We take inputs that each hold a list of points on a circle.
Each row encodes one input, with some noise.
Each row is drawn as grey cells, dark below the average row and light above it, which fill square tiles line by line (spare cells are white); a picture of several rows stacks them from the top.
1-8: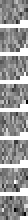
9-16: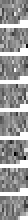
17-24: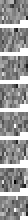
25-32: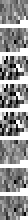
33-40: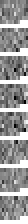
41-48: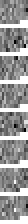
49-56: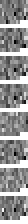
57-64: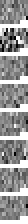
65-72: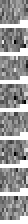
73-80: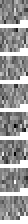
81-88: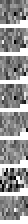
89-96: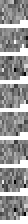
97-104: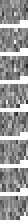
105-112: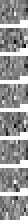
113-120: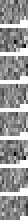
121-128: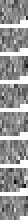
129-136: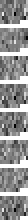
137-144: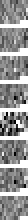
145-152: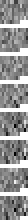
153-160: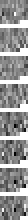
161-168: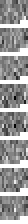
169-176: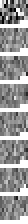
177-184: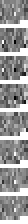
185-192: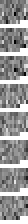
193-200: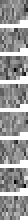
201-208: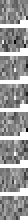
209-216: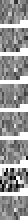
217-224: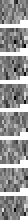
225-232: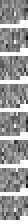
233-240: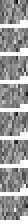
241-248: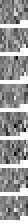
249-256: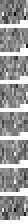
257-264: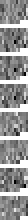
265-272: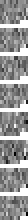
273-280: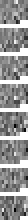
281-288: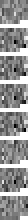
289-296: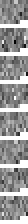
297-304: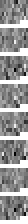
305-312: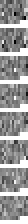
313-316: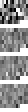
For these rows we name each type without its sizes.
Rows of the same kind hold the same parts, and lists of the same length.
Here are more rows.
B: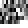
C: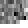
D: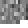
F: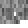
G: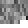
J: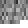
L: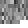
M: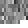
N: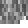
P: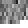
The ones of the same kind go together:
B
C
D, F
G, J, L, M, N, P

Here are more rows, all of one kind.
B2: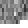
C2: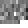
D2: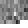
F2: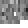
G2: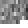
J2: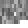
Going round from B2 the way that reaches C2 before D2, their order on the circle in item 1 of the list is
B2, J2, F2, G2, C2, D2.
